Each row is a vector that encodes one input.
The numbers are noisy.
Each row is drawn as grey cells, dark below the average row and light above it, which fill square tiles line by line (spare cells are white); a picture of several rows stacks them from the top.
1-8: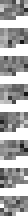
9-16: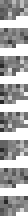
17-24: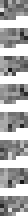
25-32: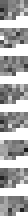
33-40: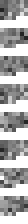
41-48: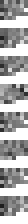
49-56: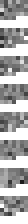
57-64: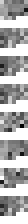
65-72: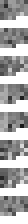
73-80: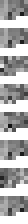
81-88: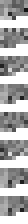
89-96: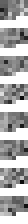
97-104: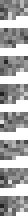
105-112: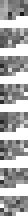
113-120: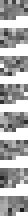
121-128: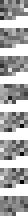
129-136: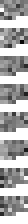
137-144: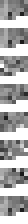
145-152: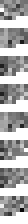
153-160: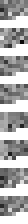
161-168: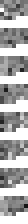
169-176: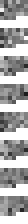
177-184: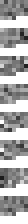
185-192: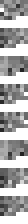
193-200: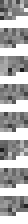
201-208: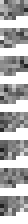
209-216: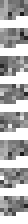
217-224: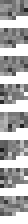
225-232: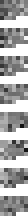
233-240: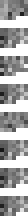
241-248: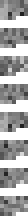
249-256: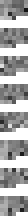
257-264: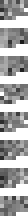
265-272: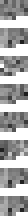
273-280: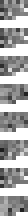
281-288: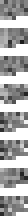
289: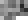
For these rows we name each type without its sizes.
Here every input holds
a label and a point on a line.
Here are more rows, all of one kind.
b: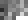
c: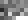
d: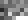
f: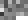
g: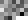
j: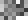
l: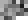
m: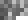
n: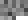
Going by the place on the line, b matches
c, d and m.
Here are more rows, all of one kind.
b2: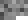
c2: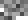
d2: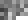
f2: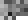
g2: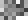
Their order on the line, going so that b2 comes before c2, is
d2, b2, c2, g2, f2.
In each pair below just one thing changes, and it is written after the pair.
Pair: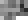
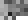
the label
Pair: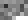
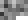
the label
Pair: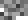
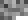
the place on the line
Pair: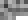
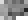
the place on the line
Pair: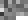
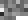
the label
